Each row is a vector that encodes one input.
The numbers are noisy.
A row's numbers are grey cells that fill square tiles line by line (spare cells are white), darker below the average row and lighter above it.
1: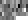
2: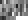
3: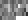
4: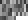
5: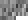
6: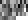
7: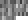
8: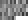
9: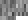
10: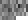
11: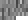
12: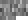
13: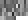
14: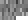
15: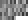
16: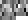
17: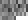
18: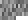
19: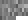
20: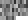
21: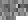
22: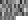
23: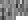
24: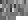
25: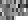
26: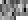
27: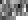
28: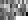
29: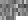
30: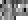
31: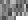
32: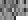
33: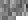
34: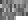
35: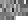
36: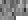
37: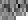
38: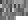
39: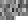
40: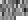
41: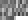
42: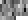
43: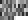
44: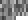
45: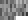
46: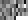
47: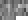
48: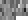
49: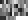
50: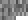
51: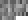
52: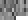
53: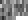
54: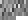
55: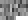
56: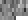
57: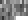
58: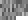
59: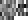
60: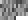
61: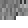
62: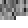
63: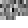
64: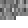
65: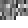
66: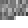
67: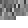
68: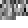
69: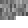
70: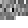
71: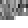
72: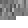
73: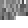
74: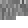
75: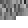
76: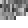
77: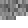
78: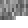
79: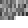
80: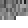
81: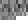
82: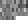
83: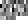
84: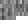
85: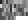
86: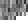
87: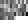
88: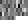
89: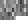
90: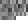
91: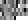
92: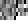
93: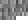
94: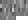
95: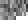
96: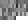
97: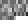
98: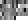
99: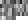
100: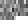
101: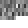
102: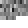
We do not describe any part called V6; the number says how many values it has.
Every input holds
a true/false value, together with either a point on a 4-point line, or a value of V6.
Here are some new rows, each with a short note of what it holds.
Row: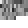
a true/false value and a value of V6
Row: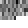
a point on a 4-point line and a true/false value
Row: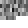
a true/false value and a value of V6
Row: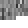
a point on a 4-point line and a true/false value
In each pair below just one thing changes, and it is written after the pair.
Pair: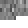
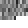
the true/false value
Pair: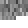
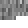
the place on the 4-point line
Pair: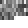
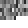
the true/false value
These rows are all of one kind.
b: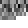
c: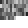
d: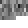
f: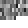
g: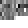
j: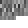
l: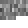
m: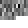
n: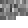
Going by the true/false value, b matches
d and g.
